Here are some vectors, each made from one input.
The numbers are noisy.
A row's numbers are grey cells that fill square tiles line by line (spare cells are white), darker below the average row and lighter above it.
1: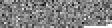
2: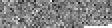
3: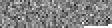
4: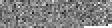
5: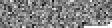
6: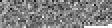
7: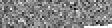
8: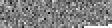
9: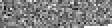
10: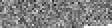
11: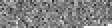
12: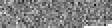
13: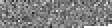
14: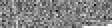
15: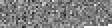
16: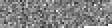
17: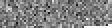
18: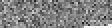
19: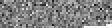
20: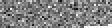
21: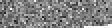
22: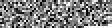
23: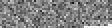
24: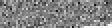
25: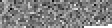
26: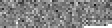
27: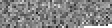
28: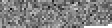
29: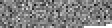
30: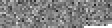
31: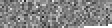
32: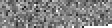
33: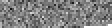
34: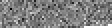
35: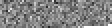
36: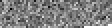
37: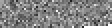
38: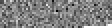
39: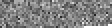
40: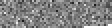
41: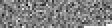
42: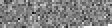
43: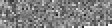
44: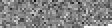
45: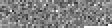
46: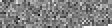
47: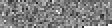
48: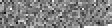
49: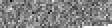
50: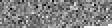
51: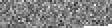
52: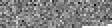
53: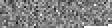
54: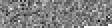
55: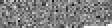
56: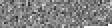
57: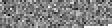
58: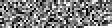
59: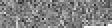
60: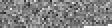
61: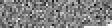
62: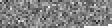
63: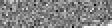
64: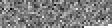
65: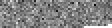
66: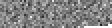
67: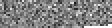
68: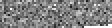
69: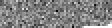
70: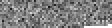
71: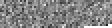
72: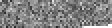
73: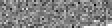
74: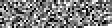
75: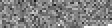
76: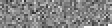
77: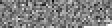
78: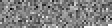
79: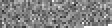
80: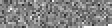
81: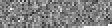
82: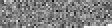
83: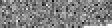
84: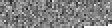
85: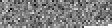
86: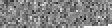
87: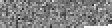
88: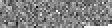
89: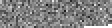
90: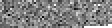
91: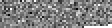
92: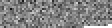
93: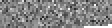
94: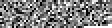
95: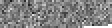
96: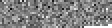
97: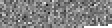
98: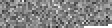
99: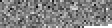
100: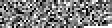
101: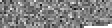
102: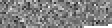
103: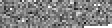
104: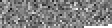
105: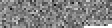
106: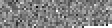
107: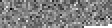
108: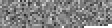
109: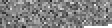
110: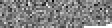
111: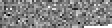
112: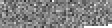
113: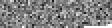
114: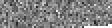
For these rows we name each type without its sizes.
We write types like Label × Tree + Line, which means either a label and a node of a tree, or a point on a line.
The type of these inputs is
List(Line).
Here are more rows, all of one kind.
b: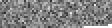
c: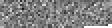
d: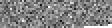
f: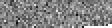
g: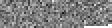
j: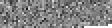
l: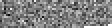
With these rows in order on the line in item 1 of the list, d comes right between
b and l.
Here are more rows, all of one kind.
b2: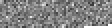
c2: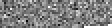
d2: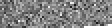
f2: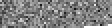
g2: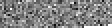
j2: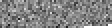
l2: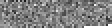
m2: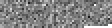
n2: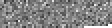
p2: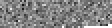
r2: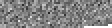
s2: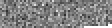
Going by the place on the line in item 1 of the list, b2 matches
m2 and n2.
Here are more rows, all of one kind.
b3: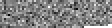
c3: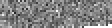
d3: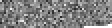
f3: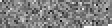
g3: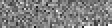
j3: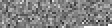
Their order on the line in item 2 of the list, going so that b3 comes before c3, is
d3, f3, g3, b3, j3, c3.
